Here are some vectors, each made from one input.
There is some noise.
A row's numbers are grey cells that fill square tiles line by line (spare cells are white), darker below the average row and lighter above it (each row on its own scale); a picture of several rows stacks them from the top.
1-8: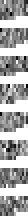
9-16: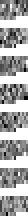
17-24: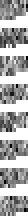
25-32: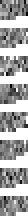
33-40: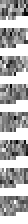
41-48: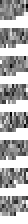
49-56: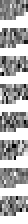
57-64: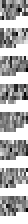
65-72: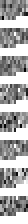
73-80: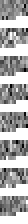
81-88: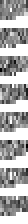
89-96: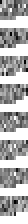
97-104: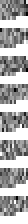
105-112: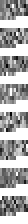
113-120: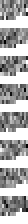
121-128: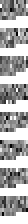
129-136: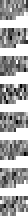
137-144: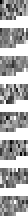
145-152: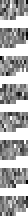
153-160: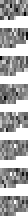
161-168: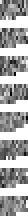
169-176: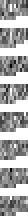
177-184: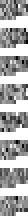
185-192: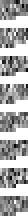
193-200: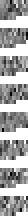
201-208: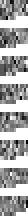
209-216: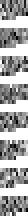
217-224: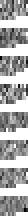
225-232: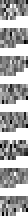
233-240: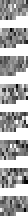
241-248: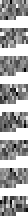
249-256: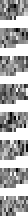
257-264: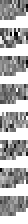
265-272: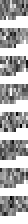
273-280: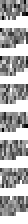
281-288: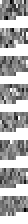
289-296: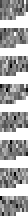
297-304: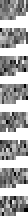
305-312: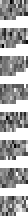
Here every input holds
one of 6 labels and a node of a 14-node tree, together with either a fixed value, or a node of a 14-node tree.
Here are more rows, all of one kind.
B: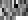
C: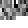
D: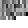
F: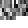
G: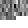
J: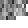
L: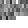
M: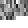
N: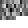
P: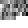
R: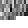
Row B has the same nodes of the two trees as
C, F and M.
